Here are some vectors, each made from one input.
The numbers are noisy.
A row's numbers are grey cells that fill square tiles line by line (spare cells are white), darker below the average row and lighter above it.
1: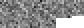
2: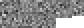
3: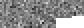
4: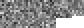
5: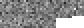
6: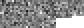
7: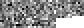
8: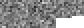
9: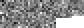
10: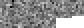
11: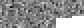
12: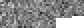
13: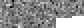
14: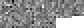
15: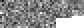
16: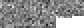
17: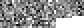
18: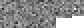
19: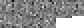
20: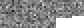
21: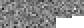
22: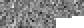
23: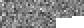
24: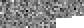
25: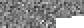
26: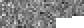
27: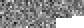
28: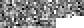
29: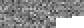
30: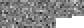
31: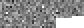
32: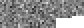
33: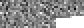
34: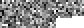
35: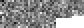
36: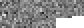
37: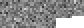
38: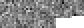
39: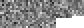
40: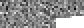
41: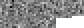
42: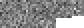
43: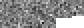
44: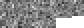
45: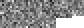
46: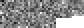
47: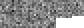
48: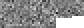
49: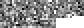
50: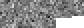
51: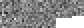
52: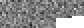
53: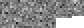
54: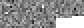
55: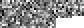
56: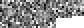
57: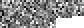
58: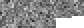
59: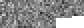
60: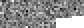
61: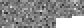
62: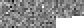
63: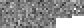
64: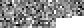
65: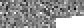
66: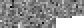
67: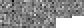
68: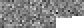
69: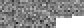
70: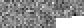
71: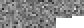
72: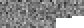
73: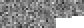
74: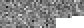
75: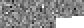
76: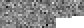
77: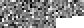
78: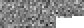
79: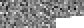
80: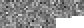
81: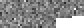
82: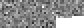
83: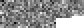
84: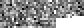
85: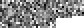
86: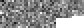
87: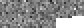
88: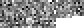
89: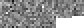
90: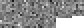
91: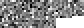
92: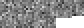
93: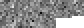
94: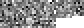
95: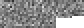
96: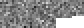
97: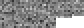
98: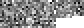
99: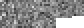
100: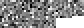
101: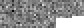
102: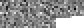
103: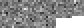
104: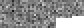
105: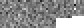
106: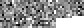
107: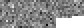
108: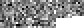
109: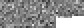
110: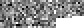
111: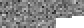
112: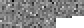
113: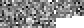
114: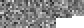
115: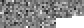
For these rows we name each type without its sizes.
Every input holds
either a label and a true/false value, or a list of points on a line.
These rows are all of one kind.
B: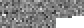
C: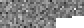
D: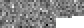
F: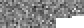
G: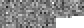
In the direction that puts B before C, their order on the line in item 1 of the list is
G, D, B, C, F.
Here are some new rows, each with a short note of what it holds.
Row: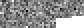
a list of one item
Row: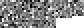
the empty list
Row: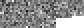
a list of one item
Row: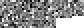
the empty list
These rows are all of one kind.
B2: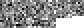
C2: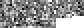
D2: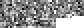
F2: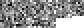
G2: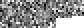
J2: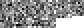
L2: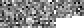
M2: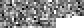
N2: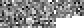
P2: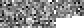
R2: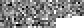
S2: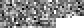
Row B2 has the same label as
F2, G2, J2 and R2.
